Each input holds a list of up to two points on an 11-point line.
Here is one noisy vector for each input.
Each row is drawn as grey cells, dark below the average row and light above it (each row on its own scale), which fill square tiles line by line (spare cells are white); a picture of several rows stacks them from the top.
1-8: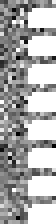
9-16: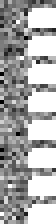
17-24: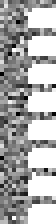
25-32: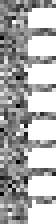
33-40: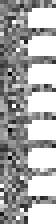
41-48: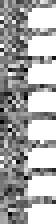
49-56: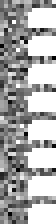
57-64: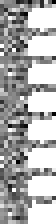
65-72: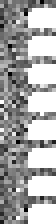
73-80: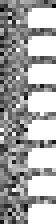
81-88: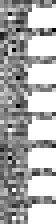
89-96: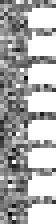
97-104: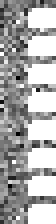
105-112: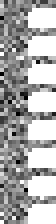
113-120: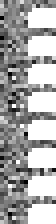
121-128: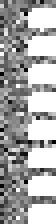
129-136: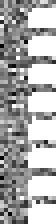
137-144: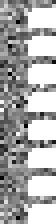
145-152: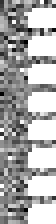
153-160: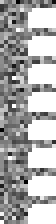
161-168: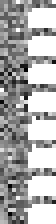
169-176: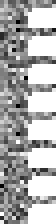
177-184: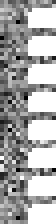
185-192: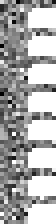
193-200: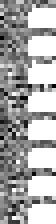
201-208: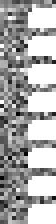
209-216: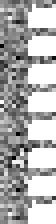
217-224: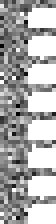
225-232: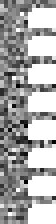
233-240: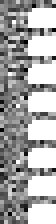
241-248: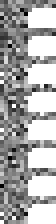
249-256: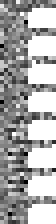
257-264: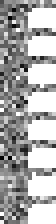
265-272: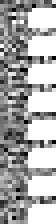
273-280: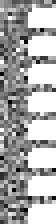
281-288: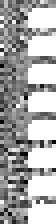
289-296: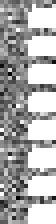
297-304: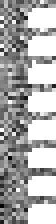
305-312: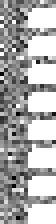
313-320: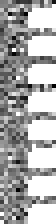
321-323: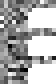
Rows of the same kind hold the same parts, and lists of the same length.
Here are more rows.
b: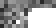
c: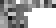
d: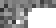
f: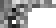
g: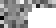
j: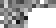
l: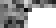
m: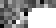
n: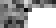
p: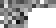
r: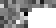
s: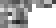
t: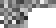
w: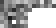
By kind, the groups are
b, c, d, f, g, m, r, w
j, p, s, t
l, n

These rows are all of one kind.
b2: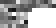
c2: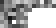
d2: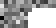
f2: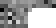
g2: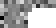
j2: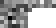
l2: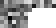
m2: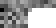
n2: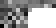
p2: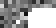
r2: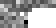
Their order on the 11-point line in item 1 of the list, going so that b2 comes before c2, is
f2, m2, n2, p2, d2, g2, r2, b2, l2, c2, j2.
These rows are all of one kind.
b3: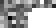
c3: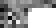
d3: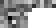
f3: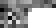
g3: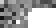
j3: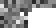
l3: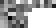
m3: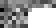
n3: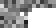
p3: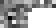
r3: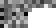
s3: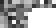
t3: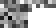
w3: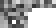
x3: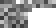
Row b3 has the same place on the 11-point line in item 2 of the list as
c3, f3, l3 and p3.
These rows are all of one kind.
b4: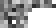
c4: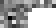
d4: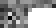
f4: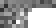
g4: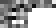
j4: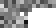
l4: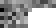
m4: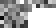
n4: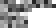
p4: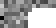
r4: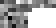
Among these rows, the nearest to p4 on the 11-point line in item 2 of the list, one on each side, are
b4 and n4.
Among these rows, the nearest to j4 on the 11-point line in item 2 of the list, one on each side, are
f4 and g4.
